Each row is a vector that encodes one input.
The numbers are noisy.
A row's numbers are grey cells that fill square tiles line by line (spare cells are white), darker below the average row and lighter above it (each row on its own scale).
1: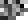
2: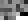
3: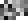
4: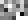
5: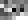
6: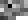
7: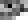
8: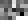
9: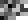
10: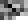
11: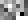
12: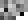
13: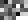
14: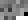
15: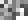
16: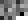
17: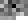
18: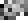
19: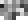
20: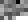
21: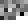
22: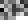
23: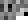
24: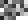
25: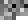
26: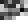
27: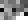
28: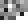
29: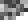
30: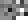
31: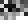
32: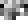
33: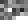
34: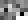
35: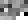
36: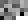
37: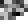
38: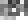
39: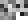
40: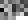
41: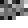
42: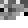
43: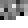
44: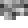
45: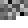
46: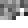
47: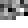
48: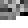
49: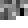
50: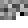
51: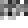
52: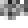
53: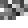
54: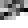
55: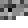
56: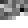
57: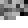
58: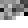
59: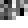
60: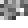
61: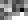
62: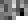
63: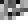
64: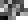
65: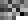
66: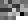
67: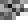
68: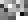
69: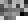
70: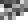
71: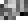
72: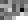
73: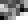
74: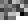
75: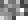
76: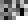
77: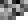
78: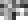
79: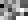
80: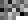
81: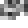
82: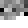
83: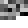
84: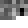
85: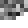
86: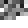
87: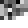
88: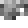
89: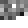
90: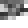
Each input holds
a node of a 9-node tree, together with either a point on a 4-point line, or a point on a 5-point line.
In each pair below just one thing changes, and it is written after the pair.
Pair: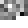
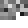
the place on the 4-point line
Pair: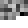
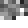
the node of the tree
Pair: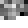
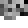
the place on the 4-point line
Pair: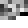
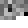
the node of the tree
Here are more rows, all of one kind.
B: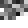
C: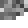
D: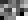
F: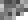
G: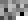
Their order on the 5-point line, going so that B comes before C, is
B, G, F, C, D.
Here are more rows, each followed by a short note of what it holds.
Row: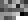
a point on a 4-point line and a node of a 9-node tree
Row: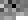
a point on a 4-point line and a node of a 9-node tree
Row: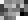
a point on a 4-point line and a node of a 9-node tree
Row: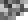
a point on a 5-point line and a node of a 9-node tree
